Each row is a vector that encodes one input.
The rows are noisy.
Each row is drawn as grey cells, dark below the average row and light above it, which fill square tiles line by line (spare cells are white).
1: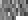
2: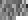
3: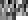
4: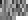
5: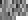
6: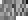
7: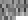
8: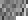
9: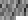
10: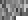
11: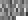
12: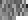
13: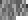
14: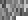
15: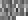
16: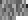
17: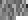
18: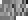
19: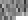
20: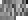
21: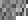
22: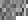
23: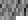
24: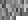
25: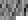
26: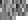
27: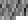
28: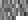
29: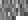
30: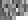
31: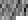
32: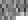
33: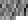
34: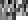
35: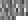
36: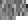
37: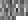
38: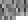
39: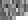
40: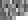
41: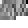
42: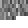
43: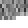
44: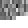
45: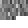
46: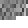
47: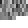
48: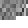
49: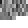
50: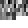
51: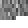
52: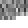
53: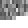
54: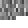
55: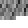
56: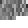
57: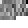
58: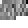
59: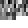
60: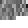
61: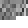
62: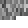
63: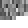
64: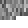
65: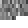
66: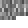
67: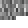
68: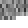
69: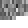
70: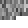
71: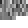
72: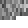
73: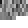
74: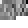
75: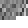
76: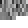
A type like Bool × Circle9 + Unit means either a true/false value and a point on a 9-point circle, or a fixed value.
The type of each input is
Bool × Circle5 + Unit.
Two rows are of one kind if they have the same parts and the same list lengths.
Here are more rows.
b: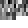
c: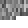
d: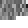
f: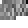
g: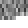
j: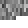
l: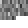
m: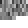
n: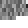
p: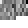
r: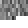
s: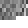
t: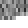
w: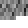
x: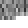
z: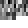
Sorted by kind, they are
b, z
c, d, f, g, j, l, m, n, p, r, s, t, w, x

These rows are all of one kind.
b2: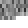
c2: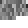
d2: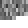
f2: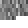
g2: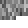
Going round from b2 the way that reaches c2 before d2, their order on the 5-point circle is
b2, f2, c2, g2, d2.
